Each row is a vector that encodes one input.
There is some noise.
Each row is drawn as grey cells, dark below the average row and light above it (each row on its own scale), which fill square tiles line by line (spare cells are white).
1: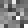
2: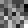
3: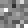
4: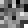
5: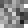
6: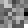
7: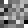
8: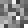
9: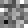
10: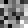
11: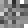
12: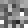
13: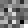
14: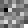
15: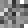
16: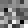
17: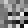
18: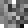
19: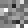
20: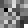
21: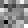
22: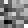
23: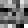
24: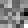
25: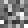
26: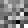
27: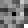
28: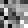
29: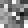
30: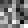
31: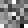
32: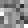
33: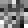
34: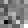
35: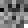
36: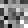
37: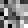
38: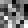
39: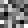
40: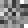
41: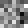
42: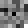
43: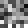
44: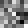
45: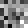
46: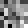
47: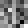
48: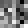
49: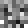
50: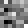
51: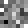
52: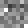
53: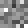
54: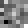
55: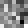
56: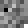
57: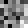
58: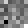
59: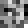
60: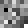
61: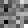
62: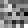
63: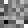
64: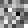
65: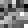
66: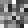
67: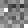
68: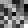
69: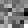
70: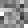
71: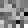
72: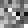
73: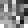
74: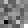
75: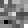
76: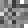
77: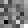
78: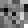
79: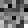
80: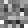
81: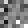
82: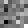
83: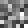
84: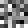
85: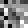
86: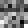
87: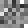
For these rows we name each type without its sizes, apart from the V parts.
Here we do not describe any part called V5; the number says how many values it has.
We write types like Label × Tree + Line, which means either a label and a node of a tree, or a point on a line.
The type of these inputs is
(Bool × Bool × Bool × Bool + Unit) × V5 + Line.
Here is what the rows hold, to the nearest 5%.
About 10% of them hold a point on a line. The rest hold a value of V5, together with either a fixed value, or four true/false values.
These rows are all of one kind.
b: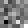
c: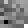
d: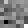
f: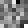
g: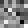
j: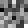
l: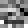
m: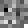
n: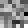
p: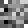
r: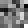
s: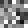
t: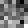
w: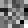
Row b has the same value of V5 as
c, d and p.
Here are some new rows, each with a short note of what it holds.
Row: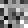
a point on a line
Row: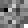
four true/false values and a value of V5
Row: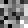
a point on a line
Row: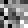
a point on a line
